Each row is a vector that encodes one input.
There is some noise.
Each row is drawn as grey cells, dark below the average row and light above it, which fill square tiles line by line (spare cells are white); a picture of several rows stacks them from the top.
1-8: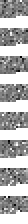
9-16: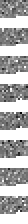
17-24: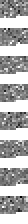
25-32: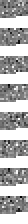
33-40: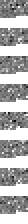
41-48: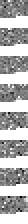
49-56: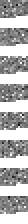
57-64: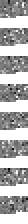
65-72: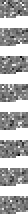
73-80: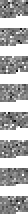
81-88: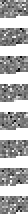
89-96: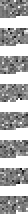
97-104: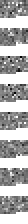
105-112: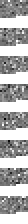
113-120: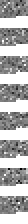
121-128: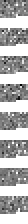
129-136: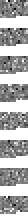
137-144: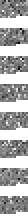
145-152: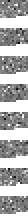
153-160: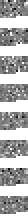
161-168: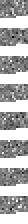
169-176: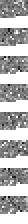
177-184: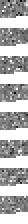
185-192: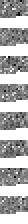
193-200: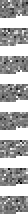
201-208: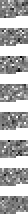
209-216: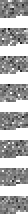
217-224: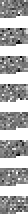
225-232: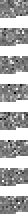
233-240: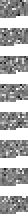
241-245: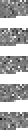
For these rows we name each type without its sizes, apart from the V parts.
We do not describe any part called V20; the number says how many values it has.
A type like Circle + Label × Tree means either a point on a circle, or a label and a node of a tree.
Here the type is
(Bool × Bool × Bool + V20) × Line.
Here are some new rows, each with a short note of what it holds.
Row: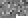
a point on a line and a value of V20
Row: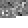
a point on a line and a value of V20
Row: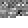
a point on a line and three true/false values
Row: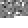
a point on a line and a value of V20
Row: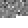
a point on a line and a value of V20
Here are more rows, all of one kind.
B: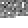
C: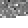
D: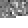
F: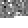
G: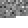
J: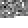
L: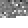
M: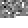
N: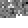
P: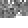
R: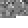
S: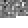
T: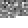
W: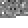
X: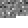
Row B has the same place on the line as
R, S, W and X.
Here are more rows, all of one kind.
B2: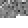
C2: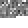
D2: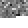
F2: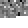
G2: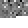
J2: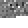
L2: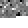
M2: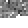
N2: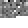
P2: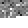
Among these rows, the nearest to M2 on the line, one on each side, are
G2 and N2.
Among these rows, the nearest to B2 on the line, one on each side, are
C2 and J2.
